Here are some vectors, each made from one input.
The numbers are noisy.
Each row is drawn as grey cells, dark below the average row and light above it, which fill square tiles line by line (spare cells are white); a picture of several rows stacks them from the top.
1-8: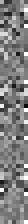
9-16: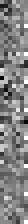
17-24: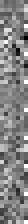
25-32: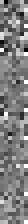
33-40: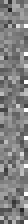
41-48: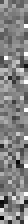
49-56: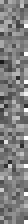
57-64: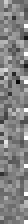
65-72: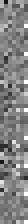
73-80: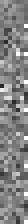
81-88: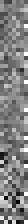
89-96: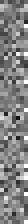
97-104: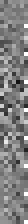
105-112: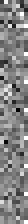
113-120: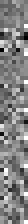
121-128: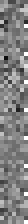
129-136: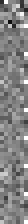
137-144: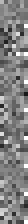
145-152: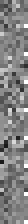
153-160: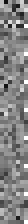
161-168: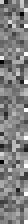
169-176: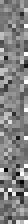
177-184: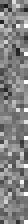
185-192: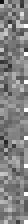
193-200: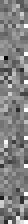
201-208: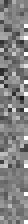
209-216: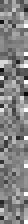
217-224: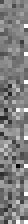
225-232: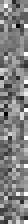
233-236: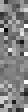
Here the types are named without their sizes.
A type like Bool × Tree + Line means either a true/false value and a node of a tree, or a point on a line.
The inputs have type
(Circle + Unit) × Label × Line.
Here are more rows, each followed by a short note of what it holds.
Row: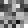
a label and a point on a line
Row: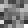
a label and a point on a line
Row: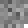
a point on a circle, a label and a point on a line
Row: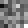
a label and a point on a line
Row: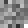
a point on a circle, a label and a point on a line
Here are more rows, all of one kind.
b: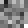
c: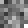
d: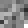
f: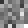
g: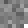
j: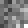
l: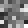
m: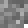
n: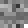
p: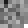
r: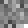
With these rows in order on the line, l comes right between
g and n.
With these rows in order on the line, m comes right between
b and c.
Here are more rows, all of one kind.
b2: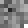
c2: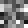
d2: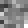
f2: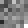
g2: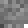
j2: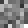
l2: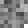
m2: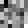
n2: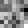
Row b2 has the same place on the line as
f2, g2 and j2.
